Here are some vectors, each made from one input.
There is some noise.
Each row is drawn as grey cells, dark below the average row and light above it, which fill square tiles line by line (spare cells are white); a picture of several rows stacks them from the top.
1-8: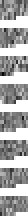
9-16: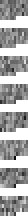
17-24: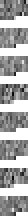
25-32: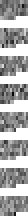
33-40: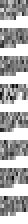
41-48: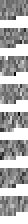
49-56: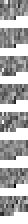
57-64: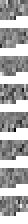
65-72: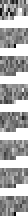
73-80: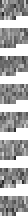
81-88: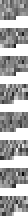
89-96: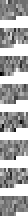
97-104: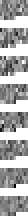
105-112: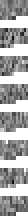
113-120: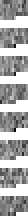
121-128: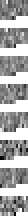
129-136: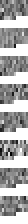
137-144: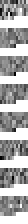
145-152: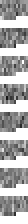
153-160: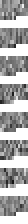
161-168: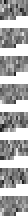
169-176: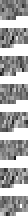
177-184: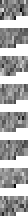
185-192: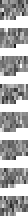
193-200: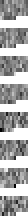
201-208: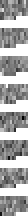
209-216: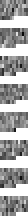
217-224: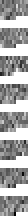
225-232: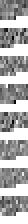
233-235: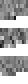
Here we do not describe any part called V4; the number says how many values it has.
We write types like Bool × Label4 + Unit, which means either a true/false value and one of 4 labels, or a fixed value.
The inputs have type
List3(Bool × V4).
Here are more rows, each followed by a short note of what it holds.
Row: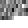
a list of one item
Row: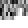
the empty list
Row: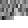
a list of one item
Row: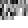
the empty list
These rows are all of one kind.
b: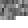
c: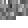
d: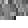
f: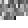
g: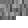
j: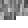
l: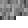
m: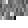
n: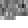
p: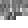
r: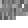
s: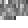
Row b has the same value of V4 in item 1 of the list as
n and p.
